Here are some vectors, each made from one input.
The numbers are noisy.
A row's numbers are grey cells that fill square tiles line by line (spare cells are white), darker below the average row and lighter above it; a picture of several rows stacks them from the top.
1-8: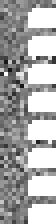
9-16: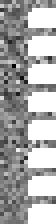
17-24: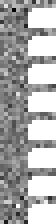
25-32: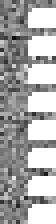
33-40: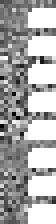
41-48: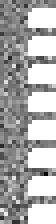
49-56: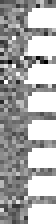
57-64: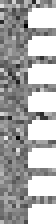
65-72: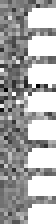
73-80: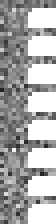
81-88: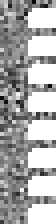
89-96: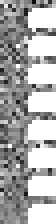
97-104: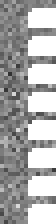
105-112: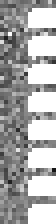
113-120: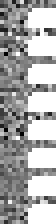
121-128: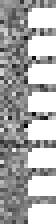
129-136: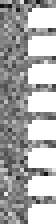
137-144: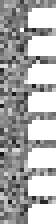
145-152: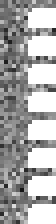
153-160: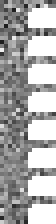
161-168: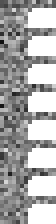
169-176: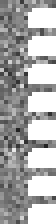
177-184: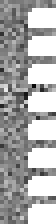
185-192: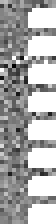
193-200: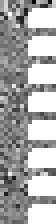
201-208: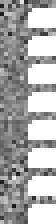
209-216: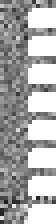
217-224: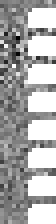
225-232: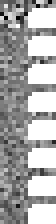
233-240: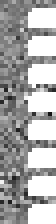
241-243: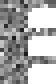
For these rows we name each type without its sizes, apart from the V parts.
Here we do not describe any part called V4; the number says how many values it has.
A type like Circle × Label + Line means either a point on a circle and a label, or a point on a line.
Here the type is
(Bool × V4 + Line) × (Circle + Line).
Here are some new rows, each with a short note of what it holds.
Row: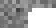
a point on a circle, a true/false value and a value of V4
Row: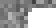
a point on a circle, a true/false value and a value of V4
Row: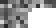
a point on a circle, a true/false value and a value of V4
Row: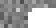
a point on each of two lines
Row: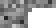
a point on a circle and a point on a line
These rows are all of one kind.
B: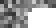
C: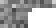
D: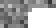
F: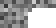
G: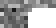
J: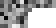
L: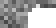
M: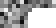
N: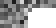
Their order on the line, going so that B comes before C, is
B, L, F, D, M, G, C, J, N.
